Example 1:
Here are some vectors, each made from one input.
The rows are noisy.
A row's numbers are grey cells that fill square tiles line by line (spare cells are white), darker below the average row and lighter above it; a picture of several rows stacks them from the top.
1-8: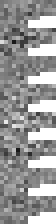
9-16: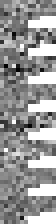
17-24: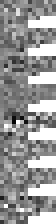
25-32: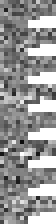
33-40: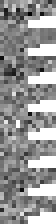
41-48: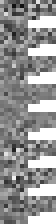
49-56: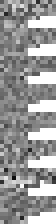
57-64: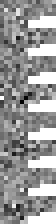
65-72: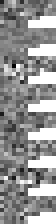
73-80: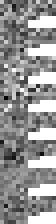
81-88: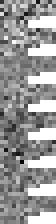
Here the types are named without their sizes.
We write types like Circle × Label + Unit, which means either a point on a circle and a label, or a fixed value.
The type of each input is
List(Line).
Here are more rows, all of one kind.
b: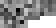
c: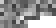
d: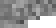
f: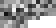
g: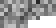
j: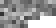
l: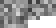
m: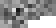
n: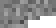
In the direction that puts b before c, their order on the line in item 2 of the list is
f, l, j, m, d, g, b, n, c.
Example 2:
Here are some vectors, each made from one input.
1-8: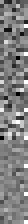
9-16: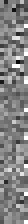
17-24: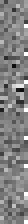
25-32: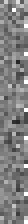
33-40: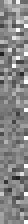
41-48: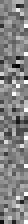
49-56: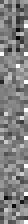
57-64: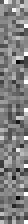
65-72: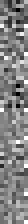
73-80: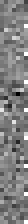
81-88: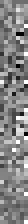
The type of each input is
Bool × Bool × Bool + Line7.
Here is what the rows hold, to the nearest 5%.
About 50% of them hold a point on a 7-point line. The rest hold three true/false values.
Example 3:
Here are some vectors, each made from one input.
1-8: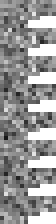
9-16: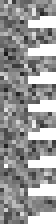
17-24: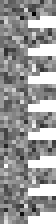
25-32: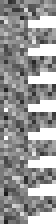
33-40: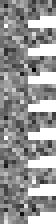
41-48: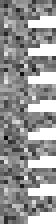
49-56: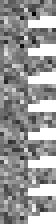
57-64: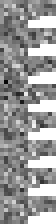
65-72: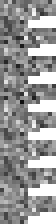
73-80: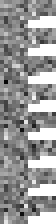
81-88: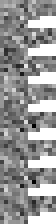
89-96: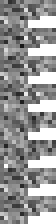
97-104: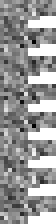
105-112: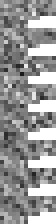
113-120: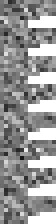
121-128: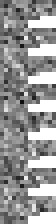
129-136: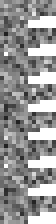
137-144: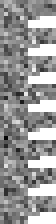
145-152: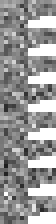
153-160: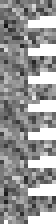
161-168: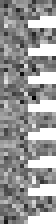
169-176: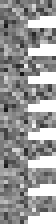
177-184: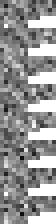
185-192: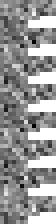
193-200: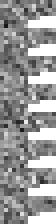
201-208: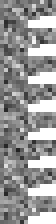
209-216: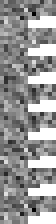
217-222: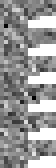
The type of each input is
Bool × Bool × Bool + Line15.
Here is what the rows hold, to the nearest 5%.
About 55% of them hold a point on a 15-point line. The rest hold three true/false values.
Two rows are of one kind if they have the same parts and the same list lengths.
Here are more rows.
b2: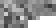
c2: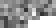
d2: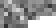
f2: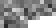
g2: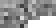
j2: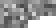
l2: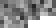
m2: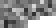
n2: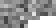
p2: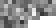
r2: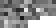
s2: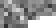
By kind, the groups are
b2, c2, d2, f2, g2, j2, m2, n2, p2, s2
l2, r2

